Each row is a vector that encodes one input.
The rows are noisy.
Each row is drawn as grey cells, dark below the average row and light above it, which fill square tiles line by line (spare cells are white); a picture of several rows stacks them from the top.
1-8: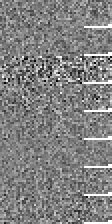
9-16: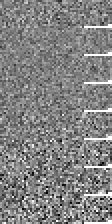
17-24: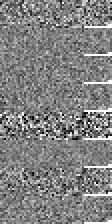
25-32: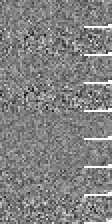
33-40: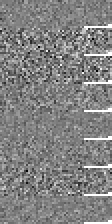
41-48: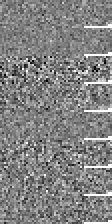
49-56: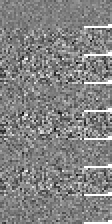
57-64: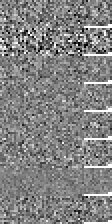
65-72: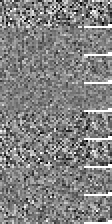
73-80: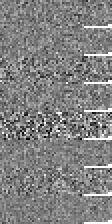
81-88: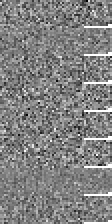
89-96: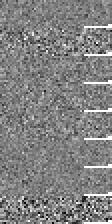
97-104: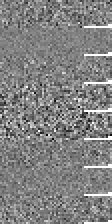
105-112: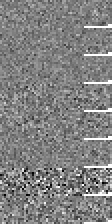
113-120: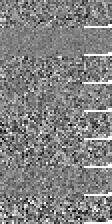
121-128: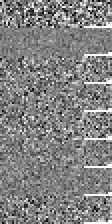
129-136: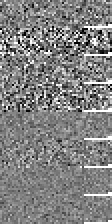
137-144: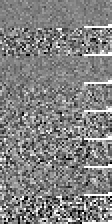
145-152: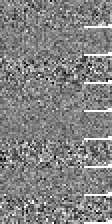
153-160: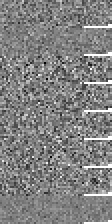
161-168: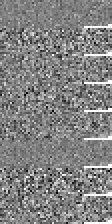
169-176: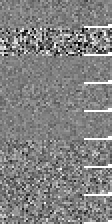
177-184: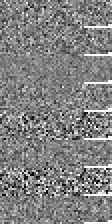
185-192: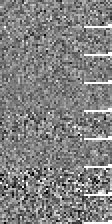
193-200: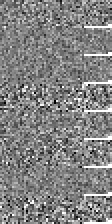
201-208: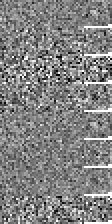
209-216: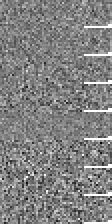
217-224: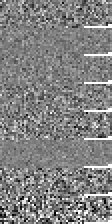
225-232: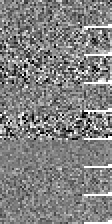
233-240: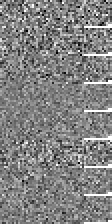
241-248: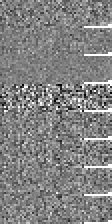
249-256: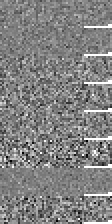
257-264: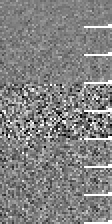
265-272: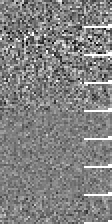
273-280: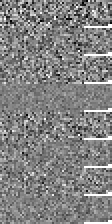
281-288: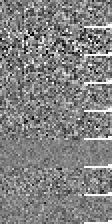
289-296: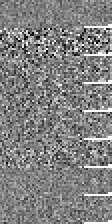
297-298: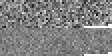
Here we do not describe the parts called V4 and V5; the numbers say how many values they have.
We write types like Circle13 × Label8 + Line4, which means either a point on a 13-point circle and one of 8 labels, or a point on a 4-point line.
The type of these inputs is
((Bool × Bool × Bool × Bool + Unit) × V4 + V5) × Line6 + Line8.
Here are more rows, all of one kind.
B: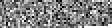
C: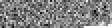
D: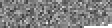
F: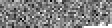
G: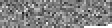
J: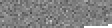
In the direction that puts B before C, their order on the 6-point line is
F, B, J, C, D, G.
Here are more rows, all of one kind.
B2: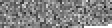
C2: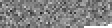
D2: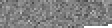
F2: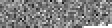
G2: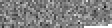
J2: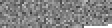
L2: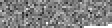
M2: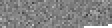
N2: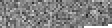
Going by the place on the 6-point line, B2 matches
G2 and L2.
